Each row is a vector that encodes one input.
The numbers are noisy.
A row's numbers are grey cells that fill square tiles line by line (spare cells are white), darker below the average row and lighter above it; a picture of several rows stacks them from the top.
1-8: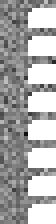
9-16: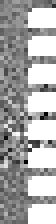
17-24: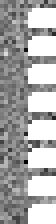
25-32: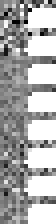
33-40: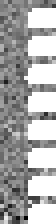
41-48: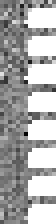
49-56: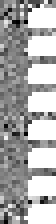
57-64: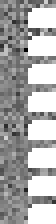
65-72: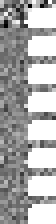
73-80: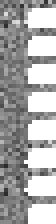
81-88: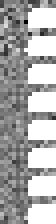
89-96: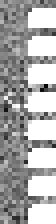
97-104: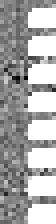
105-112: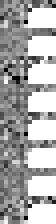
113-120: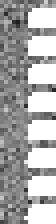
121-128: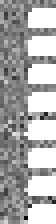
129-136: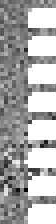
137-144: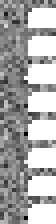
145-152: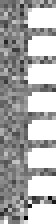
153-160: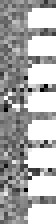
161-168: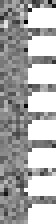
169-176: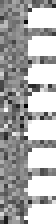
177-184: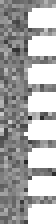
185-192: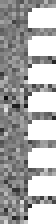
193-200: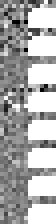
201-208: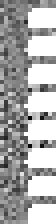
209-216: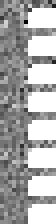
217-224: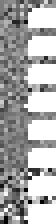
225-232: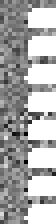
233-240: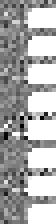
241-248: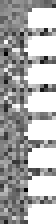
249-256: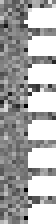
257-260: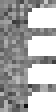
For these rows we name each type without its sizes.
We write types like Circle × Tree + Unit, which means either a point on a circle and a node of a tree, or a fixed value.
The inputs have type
Bool × Bool × Bool.
